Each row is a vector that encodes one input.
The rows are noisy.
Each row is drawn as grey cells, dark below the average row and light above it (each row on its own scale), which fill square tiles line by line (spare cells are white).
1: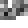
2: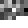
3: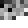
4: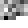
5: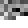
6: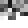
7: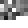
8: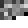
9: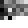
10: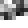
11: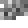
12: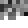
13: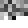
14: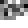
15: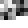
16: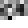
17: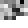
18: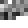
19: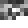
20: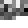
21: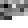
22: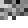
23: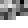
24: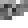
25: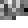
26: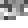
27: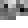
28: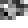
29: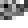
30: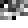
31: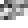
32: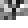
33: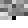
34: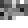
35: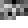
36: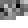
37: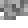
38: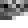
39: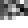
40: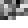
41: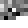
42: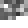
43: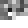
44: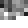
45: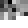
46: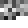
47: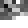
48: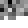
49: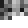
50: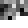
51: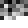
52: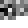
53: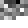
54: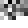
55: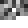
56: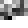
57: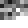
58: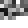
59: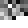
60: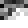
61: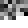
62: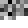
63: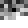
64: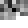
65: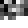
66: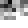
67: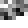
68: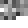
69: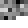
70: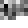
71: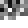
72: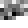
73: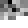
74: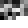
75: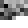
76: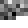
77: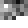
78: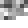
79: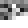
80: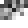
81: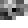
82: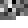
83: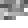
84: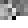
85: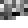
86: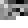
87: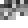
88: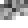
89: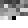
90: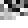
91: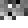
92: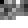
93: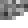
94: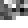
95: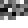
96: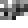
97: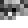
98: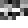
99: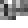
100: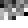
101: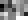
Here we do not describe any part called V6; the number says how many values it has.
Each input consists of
a value of V6, together with either a point on a 5-point line, or a point on a 7-point line.
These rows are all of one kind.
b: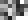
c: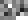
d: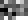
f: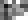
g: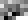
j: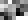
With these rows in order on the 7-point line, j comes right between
b and g.
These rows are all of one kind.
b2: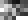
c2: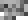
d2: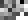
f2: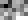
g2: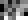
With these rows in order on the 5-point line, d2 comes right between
c2 and f2.
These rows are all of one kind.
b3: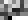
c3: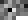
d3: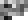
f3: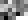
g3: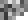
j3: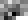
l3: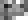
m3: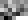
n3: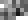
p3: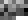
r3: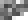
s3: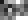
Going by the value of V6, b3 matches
n3 and p3.
